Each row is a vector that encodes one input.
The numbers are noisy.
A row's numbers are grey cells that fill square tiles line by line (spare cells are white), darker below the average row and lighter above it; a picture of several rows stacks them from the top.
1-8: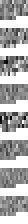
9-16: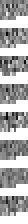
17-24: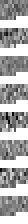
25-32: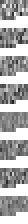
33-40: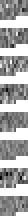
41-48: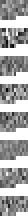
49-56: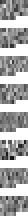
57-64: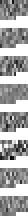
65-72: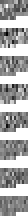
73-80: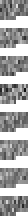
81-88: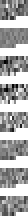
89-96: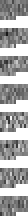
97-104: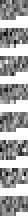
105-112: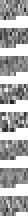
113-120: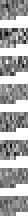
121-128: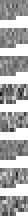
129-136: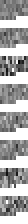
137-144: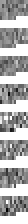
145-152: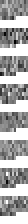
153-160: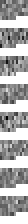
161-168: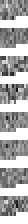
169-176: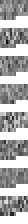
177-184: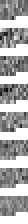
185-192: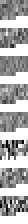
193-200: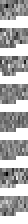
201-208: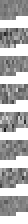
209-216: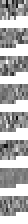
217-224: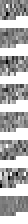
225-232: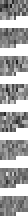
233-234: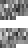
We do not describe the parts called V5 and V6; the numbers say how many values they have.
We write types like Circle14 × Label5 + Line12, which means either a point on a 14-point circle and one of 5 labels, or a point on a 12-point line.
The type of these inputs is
Bool × Bool × Bool × Bool × Label7 × Label7 × V5 × V6 + Unit.
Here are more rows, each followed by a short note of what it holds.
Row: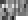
a fixed value
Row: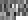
a fixed value
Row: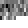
two labels (each one of 7), four true/false values, a value of V5 and a value of V6
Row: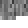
two labels (each one of 7), four true/false values, a value of V5 and a value of V6
